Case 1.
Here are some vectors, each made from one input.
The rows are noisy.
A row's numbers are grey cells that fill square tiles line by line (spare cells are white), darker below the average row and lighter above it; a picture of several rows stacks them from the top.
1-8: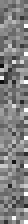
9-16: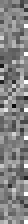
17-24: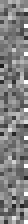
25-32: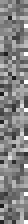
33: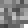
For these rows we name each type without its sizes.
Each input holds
either a fixed value, or three true/false values.
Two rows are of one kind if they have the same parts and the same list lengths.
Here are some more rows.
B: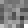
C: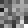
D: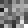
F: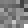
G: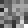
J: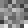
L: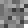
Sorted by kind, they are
B, F, J, L
C, D, G

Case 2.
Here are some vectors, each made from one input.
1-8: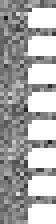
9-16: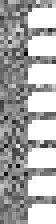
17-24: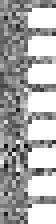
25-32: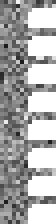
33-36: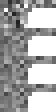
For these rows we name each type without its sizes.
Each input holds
a label.
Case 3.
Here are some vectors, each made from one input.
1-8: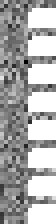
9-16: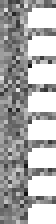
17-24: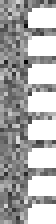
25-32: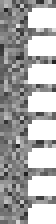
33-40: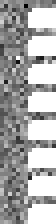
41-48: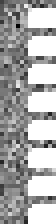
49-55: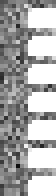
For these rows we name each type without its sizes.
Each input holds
a label.
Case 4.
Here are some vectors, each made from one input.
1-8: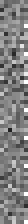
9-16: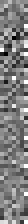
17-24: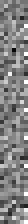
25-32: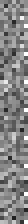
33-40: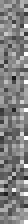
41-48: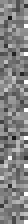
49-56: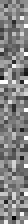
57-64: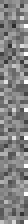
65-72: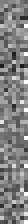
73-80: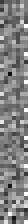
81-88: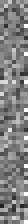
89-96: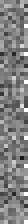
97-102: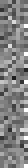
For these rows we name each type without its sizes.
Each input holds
either a fixed value, or four true/false values.
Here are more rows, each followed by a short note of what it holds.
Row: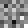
four true/false values
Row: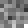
four true/false values
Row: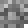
four true/false values
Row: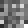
a fixed value
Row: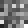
a fixed value
